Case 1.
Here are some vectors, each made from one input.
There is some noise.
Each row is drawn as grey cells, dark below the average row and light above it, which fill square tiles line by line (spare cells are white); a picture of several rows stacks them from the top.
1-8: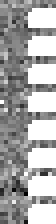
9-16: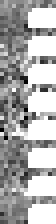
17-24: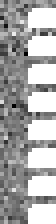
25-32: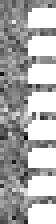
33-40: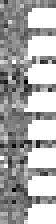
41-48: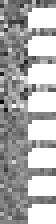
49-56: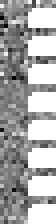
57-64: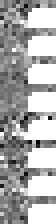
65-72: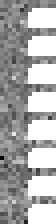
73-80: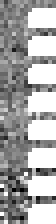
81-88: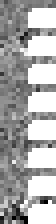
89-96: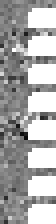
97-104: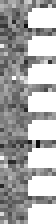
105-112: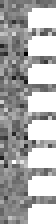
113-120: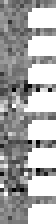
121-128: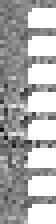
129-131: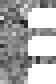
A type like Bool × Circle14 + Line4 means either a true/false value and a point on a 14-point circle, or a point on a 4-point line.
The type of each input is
Bool × Bool × Bool × Label11.
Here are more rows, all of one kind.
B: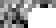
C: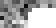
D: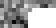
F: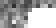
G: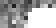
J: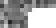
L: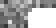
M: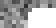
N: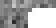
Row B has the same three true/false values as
C, D and M.
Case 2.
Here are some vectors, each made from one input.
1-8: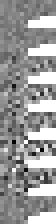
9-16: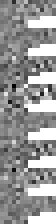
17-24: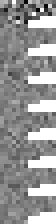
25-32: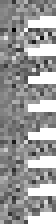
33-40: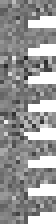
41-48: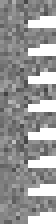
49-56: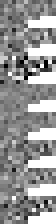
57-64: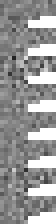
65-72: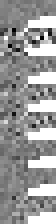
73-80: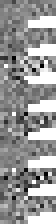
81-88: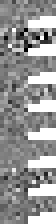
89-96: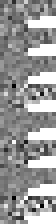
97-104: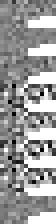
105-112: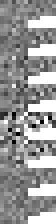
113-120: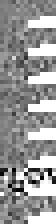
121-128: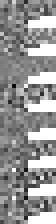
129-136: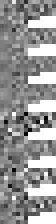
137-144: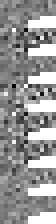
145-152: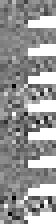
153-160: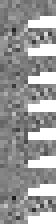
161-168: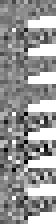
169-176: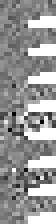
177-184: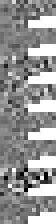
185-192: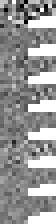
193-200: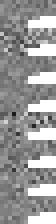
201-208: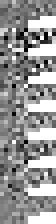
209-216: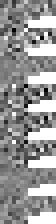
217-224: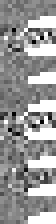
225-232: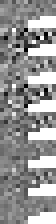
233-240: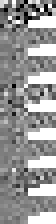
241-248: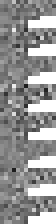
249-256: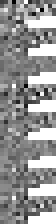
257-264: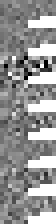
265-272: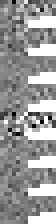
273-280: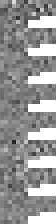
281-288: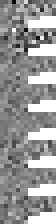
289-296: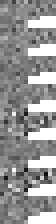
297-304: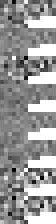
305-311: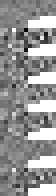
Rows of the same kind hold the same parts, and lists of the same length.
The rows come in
3 kinds.
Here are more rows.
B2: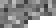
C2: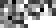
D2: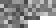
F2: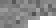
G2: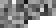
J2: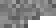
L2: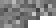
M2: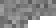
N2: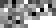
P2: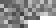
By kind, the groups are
B2, F2, G2, M2, N2
C2, J2, L2
D2, P2

